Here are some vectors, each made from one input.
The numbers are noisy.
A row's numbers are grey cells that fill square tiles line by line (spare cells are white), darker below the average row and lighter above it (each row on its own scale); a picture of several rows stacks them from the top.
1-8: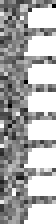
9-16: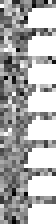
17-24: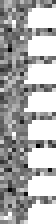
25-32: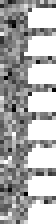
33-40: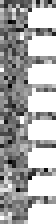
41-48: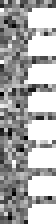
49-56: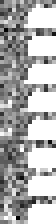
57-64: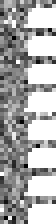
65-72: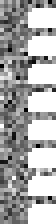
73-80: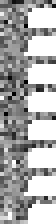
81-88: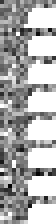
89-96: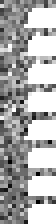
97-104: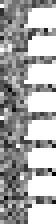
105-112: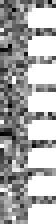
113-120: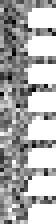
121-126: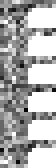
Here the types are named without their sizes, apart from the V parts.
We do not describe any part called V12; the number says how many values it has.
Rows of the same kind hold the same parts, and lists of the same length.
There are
2 kinds of row.
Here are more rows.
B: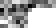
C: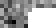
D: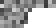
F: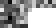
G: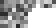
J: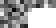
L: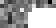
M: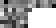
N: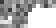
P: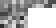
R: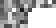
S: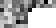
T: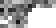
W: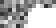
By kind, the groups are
B, D, G, N, P, R, S, T, W
C, F, J, L, M

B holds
a value of V12.
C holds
two labels.
